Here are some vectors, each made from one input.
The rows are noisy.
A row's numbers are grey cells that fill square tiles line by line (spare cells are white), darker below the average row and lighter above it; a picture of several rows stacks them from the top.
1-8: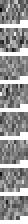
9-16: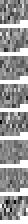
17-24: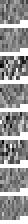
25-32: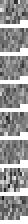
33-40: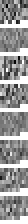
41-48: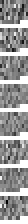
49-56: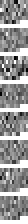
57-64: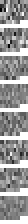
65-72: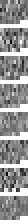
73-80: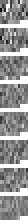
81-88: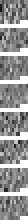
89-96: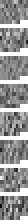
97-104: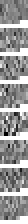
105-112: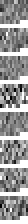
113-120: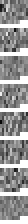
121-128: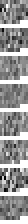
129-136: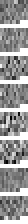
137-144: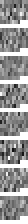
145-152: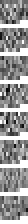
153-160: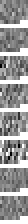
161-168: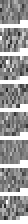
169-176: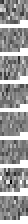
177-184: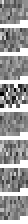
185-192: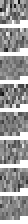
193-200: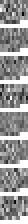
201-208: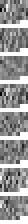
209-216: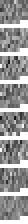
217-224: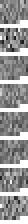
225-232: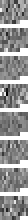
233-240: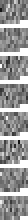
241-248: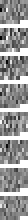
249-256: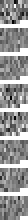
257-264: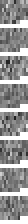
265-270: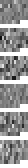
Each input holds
a node of a 13-node tree, together with either a point on a 10-point line, or a point on a 15-point line.
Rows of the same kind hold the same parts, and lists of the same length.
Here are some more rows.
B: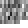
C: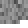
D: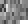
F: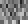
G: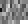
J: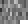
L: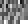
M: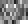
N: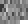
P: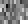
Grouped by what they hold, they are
B, C, D, F, L, M, N
G, J, P

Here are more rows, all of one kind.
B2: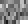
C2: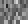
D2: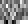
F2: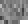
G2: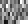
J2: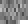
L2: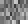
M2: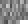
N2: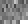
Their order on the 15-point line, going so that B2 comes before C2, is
G2, M2, J2, B2, N2, D2, L2, F2, C2.
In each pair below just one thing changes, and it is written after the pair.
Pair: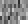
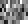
the node of the tree
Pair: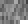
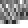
the place on the 15-point line
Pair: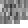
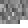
the place on the 15-point line
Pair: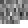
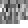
the place on the 15-point line
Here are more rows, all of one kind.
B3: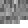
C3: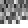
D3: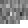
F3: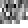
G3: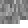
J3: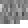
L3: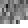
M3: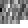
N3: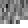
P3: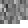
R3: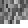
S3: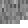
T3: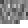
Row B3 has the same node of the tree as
C3 and G3.
